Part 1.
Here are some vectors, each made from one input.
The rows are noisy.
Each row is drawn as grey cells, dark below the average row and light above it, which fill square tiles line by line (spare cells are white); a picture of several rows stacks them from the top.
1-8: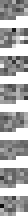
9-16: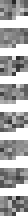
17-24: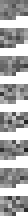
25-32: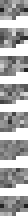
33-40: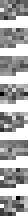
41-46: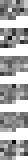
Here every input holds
a point on each of two 6-point lines and a true/false value.
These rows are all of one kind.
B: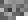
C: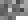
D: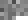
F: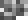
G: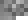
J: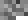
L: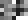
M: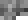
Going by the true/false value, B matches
C and M.
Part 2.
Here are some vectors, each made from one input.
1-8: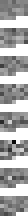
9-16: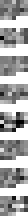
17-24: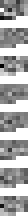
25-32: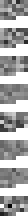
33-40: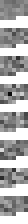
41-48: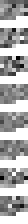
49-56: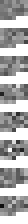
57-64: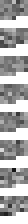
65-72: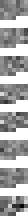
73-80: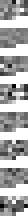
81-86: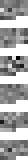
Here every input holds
a point on a 6-point line and a true/false value.
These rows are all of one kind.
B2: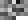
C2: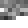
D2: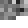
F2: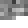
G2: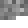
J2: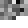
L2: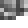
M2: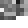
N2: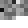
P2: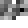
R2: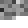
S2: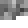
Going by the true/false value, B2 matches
C2, G2, N2 and R2.
